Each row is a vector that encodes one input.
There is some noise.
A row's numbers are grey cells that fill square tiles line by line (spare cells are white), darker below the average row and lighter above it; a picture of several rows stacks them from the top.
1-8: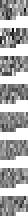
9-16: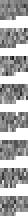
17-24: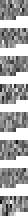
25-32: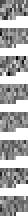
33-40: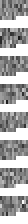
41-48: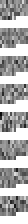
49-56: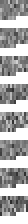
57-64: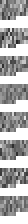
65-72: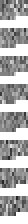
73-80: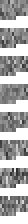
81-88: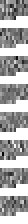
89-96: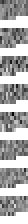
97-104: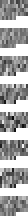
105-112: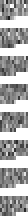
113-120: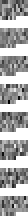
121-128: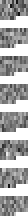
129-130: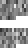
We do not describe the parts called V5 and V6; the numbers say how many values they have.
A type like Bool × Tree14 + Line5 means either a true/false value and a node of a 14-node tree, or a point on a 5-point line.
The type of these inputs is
(Bool × Bool × Bool + V6) × (Tree7 + V5).
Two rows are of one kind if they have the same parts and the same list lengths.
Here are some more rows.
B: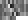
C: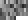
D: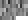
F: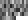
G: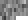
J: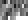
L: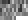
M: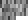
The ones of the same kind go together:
B, F, L
C, G, M
D
J

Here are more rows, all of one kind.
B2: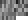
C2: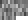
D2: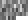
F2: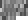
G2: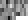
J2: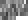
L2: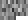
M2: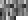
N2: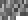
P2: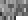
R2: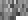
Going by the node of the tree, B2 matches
C2 and L2.
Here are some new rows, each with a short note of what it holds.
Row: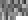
a value of V5 and a value of V6
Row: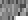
three true/false values and a value of V5
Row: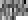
a value of V5 and a value of V6
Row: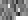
a node of a 7-node tree and three true/false values
